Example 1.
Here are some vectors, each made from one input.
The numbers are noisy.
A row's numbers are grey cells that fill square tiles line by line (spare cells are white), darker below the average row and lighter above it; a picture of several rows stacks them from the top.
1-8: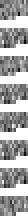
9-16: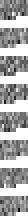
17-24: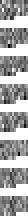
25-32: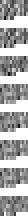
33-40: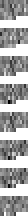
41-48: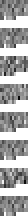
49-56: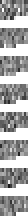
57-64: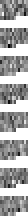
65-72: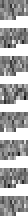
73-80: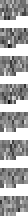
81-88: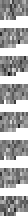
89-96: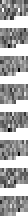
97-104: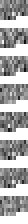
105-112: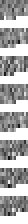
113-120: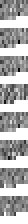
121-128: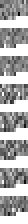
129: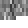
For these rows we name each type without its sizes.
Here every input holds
either a point on a line, or three true/false values.
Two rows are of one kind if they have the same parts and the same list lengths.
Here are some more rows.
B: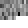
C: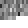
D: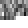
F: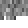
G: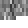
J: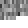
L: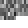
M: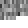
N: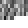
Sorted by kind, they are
B, C, F, G, J, M
D, L, N

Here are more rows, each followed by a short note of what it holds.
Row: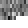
a point on a line
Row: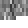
three true/false values
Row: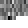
a point on a line
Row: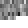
three true/false values
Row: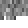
three true/false values
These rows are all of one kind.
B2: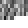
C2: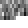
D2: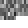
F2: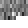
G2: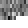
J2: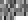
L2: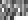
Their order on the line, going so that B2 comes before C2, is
L2, B2, J2, D2, G2, F2, C2.
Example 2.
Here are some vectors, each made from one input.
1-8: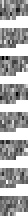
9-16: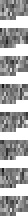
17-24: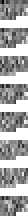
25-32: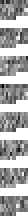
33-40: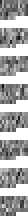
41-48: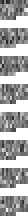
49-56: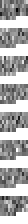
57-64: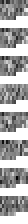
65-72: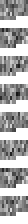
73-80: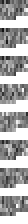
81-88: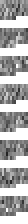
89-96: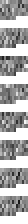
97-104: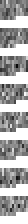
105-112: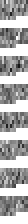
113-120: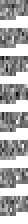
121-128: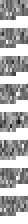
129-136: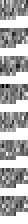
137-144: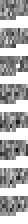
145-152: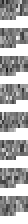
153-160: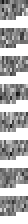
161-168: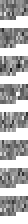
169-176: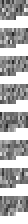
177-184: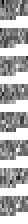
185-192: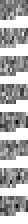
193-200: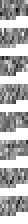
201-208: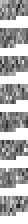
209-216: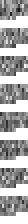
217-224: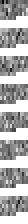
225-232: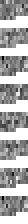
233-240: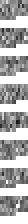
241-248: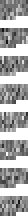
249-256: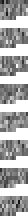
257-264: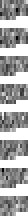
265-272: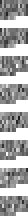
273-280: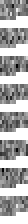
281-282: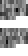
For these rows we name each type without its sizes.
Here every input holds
a point on a line, together with either a fixed value, or three true/false values.
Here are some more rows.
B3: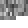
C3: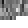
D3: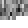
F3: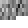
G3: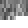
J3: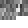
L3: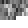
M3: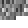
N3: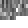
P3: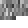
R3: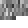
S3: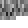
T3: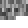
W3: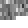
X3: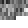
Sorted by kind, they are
B3, C3, G3, J3, N3, S3, W3
D3, F3, L3, M3, P3, R3, T3, X3

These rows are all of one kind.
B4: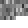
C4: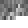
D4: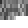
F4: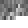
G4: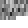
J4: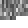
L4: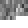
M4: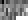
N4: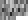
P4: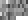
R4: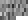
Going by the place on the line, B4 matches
C4, F4 and L4.
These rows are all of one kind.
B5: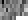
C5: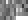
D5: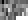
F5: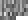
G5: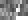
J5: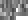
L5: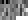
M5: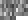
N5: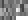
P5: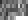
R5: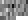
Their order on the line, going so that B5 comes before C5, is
D5, L5, B5, N5, G5, J5, M5, F5, R5, C5, P5.
